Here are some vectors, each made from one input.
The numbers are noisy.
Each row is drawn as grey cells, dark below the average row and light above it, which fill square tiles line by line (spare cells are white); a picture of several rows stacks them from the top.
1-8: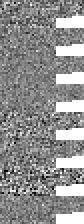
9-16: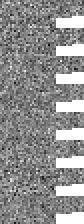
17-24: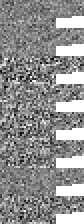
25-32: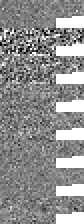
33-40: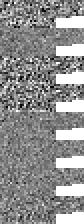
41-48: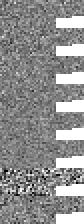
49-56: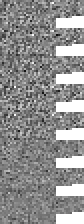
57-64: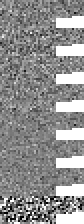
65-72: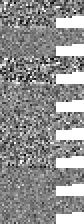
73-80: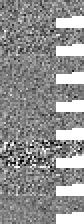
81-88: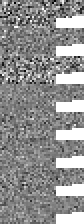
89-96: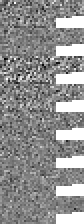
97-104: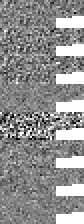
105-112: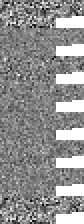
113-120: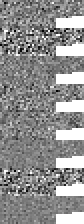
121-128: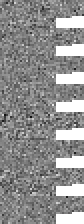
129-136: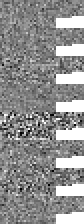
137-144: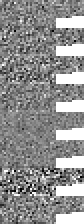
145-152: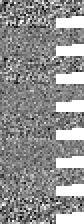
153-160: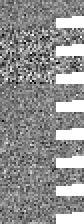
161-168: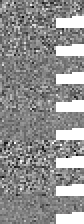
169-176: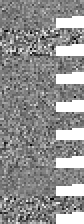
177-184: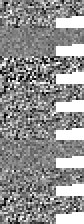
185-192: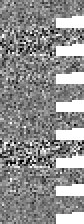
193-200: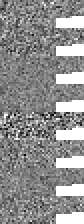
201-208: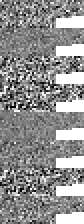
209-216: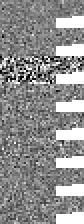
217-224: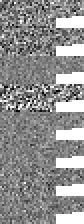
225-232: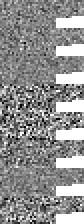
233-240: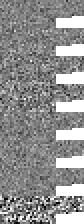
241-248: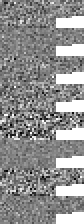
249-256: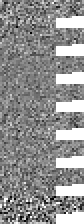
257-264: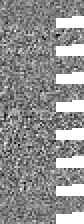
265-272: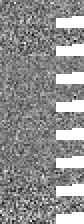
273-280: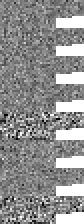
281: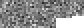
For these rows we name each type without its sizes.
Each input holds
a node of each of two trees, together with either a fixed value, or a node of a tree.
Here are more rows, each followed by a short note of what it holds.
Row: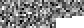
a node of each of three trees
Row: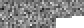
a node of each of two trees
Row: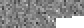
a node of each of three trees
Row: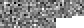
a node of each of three trees
